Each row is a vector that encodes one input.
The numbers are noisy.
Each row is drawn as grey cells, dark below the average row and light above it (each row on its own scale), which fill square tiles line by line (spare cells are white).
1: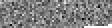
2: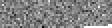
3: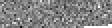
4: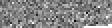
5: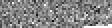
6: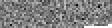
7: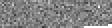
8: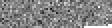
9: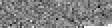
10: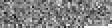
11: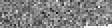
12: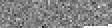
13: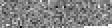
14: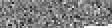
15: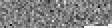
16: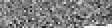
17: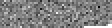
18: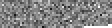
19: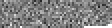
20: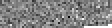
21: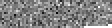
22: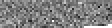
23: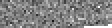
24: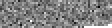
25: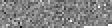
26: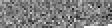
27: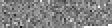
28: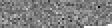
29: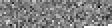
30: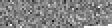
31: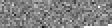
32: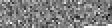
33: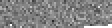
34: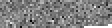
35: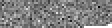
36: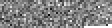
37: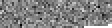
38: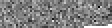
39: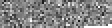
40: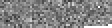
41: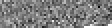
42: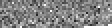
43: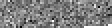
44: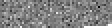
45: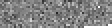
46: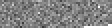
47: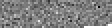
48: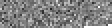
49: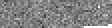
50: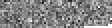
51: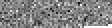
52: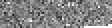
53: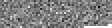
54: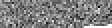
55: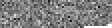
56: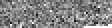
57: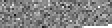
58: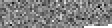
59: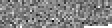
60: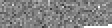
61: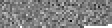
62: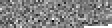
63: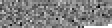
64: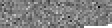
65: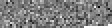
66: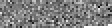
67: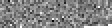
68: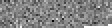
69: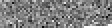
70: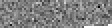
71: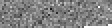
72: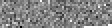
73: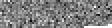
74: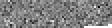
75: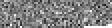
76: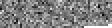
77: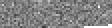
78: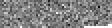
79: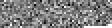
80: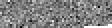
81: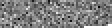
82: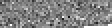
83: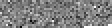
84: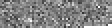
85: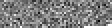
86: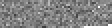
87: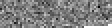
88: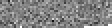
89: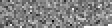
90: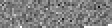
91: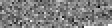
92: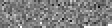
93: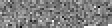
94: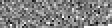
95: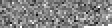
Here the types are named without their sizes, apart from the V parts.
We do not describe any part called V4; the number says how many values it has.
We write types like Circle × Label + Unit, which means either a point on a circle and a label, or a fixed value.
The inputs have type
Bool × (Line + V4).
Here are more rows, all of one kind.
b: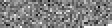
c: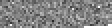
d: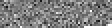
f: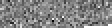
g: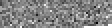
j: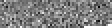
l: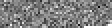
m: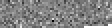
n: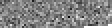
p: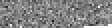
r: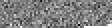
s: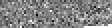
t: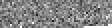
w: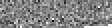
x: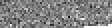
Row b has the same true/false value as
d, j, l and r.
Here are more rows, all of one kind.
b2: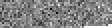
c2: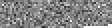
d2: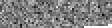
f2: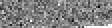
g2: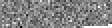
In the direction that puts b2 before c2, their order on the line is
d2, f2, b2, c2, g2.
